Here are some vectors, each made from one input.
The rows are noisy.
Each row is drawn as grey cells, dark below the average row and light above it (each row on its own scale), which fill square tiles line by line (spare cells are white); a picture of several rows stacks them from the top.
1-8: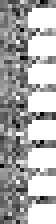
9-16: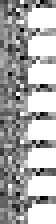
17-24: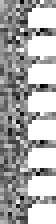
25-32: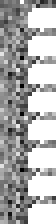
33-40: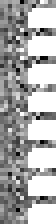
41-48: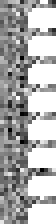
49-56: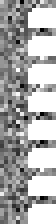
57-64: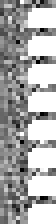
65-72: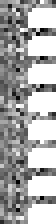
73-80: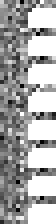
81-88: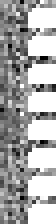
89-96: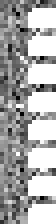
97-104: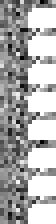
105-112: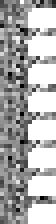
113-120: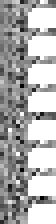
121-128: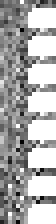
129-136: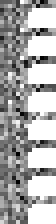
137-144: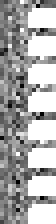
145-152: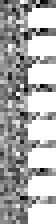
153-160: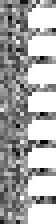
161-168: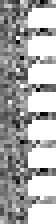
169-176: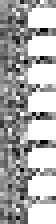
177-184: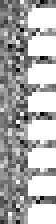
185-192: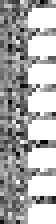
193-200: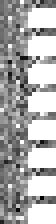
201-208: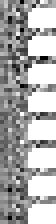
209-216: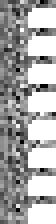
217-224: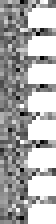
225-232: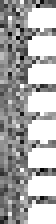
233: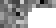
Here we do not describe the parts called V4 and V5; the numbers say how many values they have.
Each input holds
a true/false value and a value of V4, together with either a point on a 10-point line, or a value of V5.
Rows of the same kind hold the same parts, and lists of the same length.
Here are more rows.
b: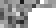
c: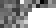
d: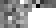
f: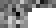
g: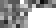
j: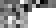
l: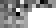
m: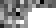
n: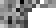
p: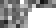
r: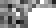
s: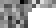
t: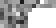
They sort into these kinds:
b, d, f, j, l, m, t
c, g, n, p, r, s

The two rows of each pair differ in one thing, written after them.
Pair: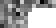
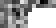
the value of V4
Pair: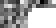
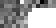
the place on the 10-point line
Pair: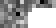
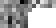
the true/false value
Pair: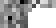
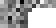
the value of V4
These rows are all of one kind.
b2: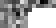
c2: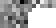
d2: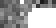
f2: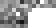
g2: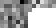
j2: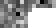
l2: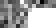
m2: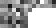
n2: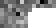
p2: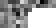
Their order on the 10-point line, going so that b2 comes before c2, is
m2, d2, n2, g2, j2, p2, l2, b2, f2, c2.
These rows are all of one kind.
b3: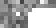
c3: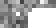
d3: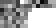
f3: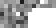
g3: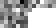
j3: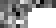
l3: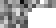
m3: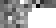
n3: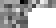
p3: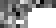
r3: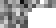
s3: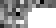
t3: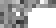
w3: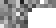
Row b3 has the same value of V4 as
c3, m3 and t3.
